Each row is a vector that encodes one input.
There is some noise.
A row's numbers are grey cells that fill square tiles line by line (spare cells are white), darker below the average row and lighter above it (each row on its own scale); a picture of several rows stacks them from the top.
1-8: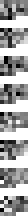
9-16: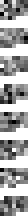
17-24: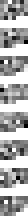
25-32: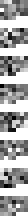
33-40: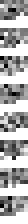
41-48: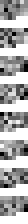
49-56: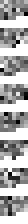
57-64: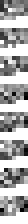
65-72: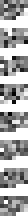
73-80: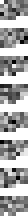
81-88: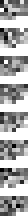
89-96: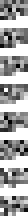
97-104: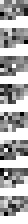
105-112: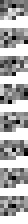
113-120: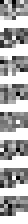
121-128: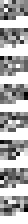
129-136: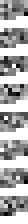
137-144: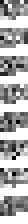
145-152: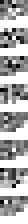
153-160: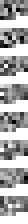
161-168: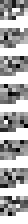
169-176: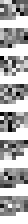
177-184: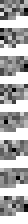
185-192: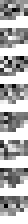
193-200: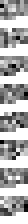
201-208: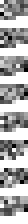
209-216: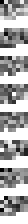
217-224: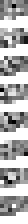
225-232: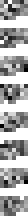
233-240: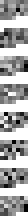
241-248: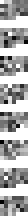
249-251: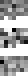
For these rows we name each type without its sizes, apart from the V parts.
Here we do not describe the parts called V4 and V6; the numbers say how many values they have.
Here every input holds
a value of V4, together with either a point on a line and a value of V6, or a node of a tree.
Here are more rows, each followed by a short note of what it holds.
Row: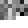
a point on a line, a value of V4 and a value of V6
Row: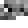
a point on a line, a value of V4 and a value of V6
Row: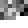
a point on a line, a value of V4 and a value of V6
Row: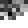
a node of a tree and a value of V4
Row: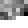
a point on a line, a value of V4 and a value of V6
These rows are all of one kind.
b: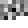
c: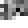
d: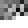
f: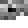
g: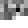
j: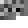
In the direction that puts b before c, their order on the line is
d, f, b, j, g, c.
